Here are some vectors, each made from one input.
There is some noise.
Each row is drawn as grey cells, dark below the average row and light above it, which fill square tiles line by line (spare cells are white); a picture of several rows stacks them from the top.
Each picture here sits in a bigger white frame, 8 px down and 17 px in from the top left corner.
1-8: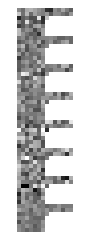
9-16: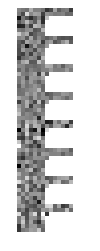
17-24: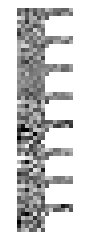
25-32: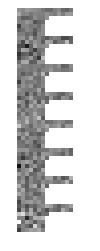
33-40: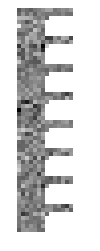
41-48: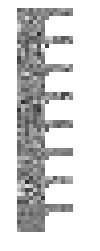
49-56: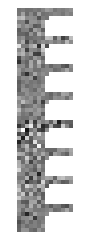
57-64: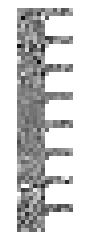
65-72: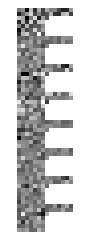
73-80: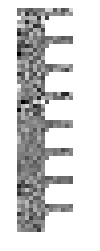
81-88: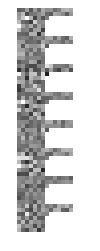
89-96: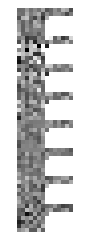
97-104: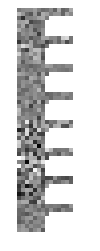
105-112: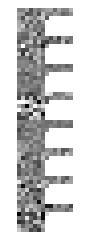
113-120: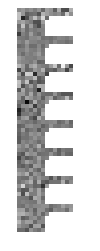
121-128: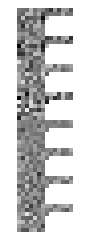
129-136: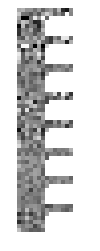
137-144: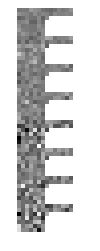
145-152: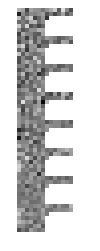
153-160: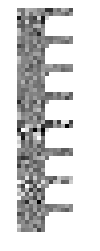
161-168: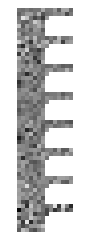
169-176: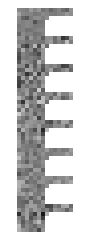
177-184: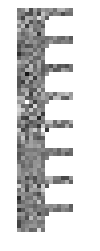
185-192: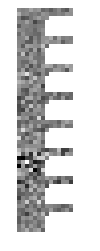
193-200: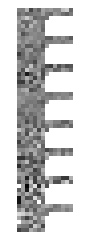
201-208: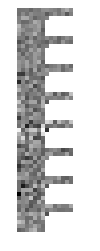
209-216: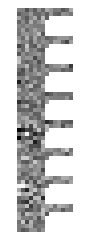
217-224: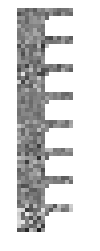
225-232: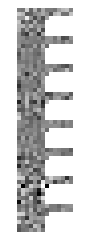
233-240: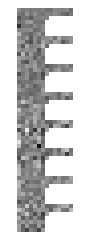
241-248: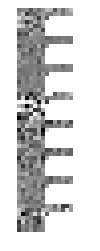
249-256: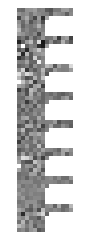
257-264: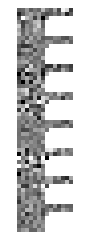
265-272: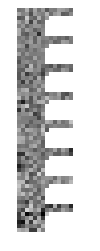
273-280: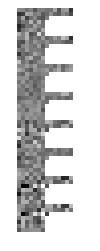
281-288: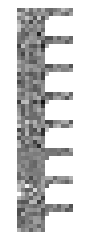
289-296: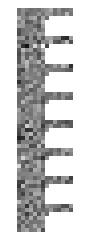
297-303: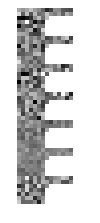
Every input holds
either a fixed value, or a point on a 5-point line, a point on a 10-point line and a true/false value.
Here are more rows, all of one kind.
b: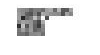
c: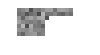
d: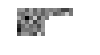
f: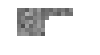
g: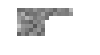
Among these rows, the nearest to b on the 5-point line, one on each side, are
c and f.
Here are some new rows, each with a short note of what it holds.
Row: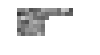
a point on a 5-point line, a point on a 10-point line and a true/false value
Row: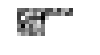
a point on a 5-point line, a point on a 10-point line and a true/false value
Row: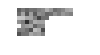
a point on a 5-point line, a point on a 10-point line and a true/false value
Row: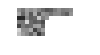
a point on a 5-point line, a point on a 10-point line and a true/false value
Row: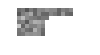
a point on a 5-point line, a point on a 10-point line and a true/false value
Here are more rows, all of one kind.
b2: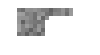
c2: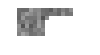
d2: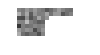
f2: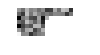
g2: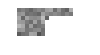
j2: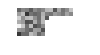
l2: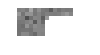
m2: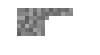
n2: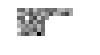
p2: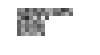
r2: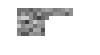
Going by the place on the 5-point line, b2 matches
l2 and m2.
